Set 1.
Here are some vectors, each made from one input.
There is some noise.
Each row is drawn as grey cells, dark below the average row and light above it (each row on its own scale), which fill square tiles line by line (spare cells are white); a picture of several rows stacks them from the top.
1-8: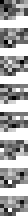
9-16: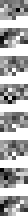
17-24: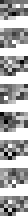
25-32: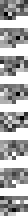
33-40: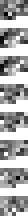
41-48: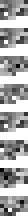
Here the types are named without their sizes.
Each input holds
either a label, or three true/false values.
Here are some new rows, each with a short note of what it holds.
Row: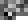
a label
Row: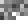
three true/false values
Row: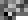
a label
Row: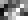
three true/false values
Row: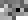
three true/false values
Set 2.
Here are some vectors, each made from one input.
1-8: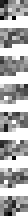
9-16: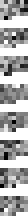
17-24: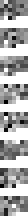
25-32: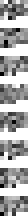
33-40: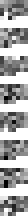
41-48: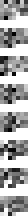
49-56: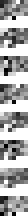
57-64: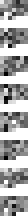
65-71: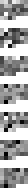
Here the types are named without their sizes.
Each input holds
a point on a line, together with either a fixed value, or three true/false values.
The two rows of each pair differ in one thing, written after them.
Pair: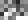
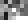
one of the three true/false values
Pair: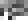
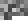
one of the three true/false values
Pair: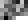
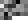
one of the three true/false values
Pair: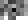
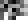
the place on the line
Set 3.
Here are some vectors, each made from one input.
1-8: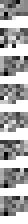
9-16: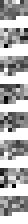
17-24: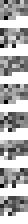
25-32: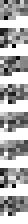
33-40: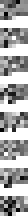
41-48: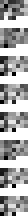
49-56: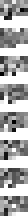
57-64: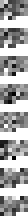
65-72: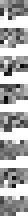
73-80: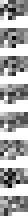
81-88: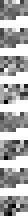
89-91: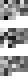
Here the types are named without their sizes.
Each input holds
a point on a line, together with either a fixed value, or three true/false values.
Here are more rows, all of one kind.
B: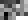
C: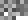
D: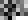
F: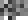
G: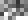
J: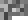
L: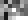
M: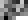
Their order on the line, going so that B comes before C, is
B, C, L, G, M, J, F, D.
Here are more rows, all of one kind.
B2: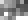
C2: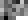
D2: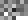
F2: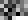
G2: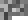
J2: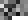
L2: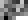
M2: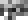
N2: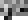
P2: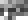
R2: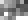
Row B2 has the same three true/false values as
D2, M2, P2 and R2.
